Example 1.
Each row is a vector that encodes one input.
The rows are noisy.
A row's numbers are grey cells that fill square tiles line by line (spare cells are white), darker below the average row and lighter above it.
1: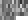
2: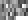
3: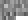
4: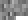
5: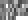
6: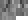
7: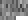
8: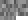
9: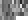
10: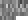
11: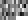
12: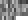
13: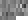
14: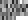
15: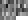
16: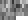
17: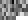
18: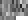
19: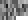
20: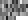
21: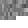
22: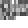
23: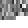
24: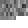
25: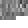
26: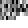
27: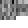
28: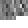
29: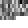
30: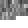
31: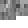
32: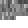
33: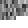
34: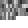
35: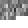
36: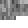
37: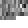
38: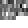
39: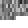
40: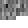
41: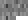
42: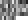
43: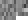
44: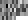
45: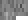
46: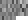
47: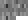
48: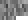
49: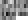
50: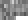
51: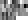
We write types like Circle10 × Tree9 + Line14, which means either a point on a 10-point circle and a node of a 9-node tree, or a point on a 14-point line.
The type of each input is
Bool × Bool × Bool + Line5.
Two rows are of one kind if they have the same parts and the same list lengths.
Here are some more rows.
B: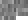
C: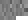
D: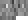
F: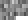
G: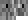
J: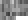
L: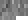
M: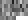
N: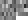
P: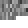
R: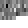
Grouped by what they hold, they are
B, C, D, G, L, M, N, P
F, J, R

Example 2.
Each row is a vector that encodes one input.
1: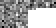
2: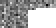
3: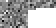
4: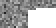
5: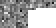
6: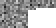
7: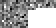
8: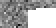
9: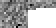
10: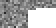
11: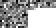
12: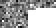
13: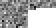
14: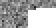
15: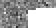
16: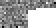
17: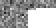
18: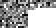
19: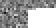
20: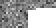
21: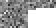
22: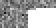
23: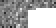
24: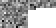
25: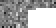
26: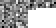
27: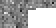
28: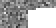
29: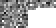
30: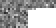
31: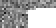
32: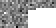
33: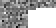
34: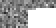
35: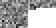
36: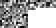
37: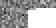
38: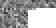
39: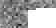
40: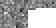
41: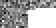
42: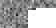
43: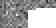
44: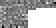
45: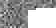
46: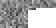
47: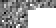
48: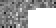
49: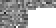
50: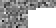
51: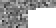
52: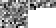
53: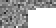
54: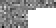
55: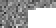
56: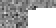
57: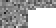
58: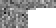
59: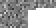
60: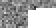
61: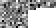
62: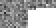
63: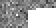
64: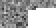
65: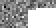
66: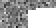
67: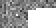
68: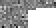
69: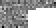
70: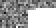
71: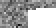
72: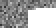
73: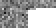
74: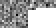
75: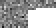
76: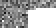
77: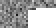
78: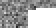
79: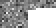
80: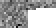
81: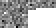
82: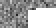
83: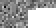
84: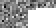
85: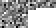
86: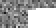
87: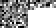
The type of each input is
Bool × Label7.
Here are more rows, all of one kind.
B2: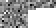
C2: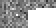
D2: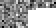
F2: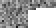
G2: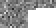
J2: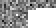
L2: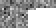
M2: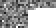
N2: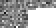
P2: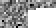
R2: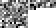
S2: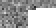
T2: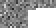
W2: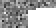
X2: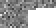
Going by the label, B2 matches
G2, M2, T2 and X2.
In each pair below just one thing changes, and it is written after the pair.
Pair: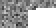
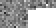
the true/false value
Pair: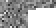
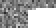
the true/false value
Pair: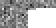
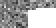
the true/false value
